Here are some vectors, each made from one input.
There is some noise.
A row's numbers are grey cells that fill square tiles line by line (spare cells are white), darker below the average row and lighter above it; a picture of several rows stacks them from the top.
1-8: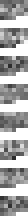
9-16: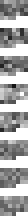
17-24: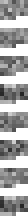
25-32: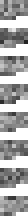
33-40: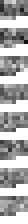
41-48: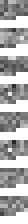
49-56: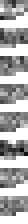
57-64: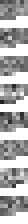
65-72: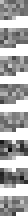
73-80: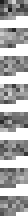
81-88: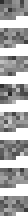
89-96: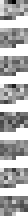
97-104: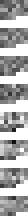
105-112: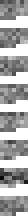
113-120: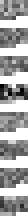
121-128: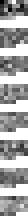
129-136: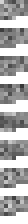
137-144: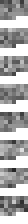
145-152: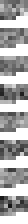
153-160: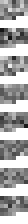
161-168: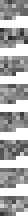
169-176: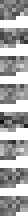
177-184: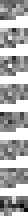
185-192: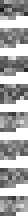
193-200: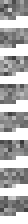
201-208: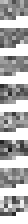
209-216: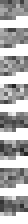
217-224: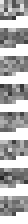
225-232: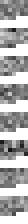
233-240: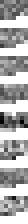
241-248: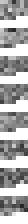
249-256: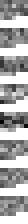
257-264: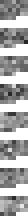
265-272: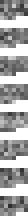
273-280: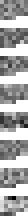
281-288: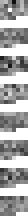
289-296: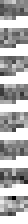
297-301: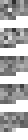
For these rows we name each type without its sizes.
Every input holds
a point on a line.
